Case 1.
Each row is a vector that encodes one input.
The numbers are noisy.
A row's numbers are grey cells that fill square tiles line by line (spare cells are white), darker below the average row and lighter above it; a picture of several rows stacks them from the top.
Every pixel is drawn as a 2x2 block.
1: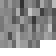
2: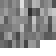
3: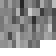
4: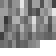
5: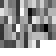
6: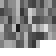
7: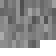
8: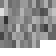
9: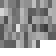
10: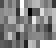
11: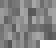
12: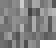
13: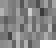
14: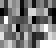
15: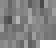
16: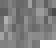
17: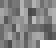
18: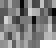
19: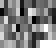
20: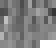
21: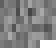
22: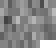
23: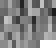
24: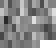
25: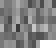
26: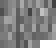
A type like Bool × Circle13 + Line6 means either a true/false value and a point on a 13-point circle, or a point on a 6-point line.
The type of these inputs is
Line3 × Line3.
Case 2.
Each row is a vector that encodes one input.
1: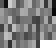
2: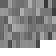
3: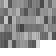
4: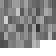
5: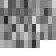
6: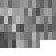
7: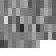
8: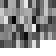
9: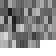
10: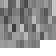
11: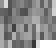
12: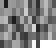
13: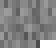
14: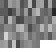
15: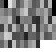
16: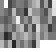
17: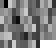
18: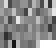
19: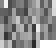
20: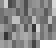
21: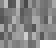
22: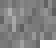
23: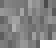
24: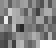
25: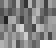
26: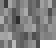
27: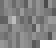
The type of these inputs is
Line4 × Line4.
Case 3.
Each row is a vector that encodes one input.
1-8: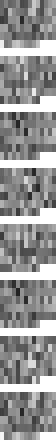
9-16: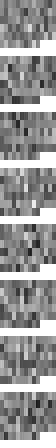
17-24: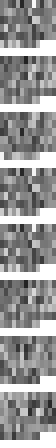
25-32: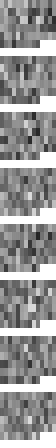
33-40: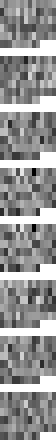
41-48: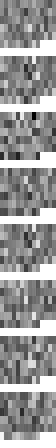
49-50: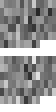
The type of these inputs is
Bool × Bool × Bool × Bool.
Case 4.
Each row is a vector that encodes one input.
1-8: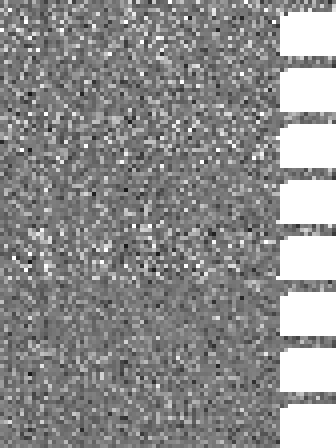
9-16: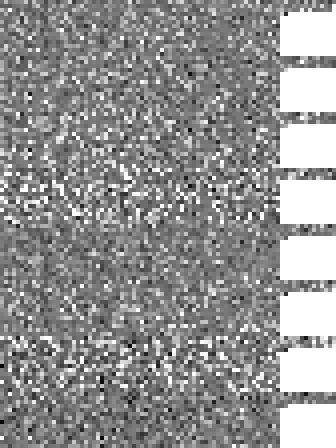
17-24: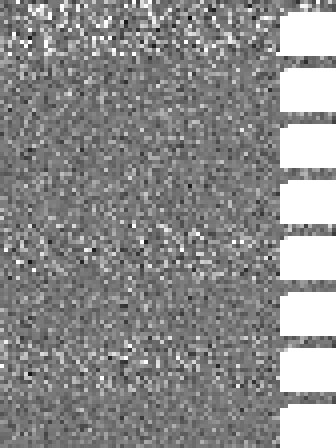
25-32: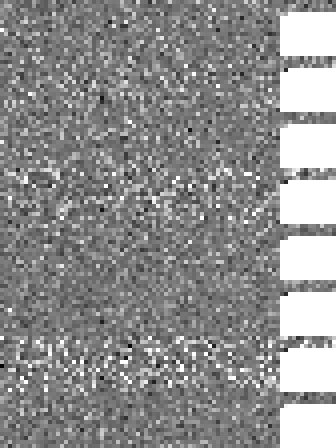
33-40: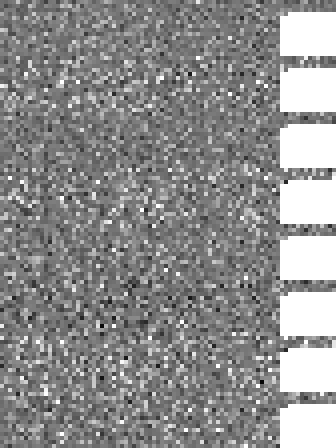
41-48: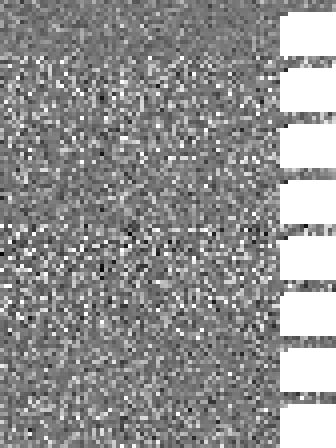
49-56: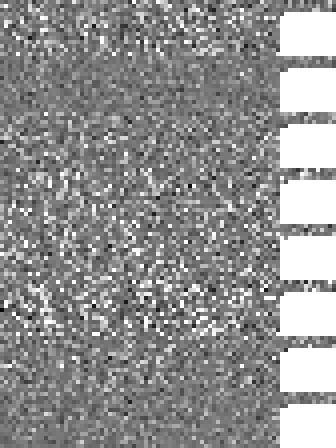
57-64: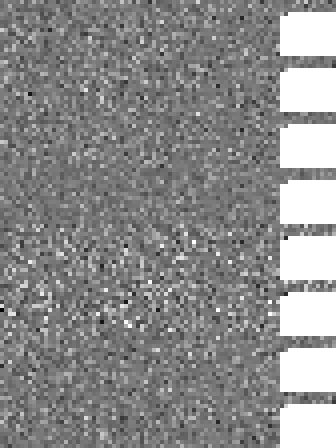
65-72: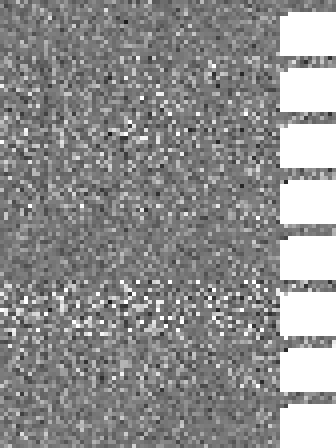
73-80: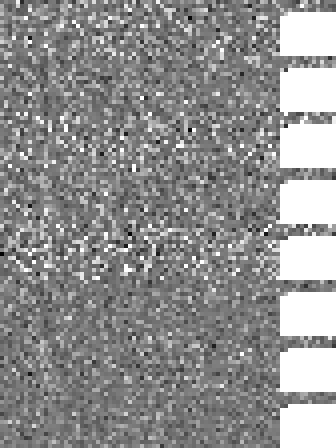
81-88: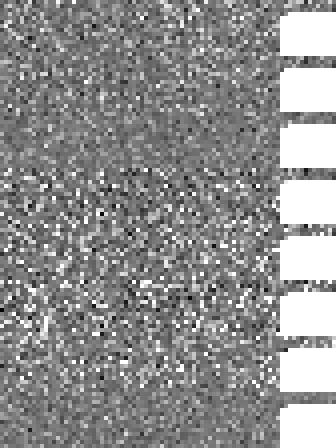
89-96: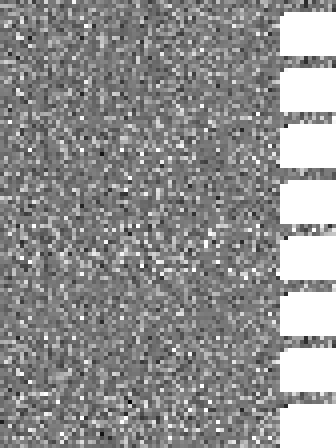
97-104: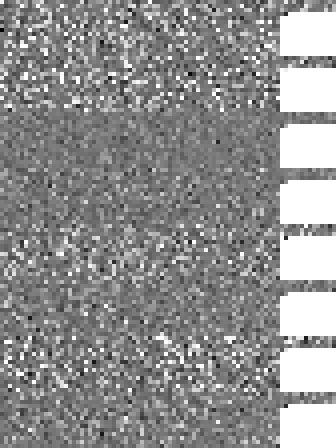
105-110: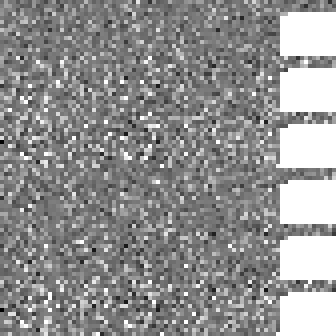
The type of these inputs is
Tree14 + Unit.
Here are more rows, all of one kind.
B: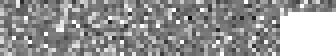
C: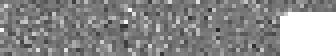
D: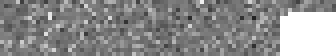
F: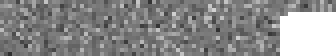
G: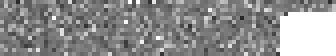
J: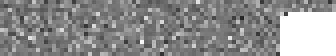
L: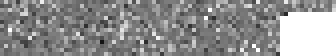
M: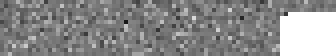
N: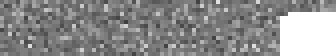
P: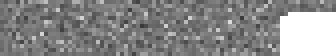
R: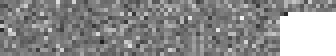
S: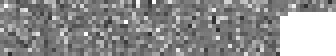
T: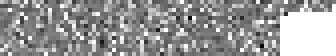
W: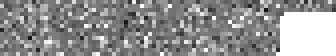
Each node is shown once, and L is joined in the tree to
R and T.
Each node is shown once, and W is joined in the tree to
N.
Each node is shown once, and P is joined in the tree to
M.
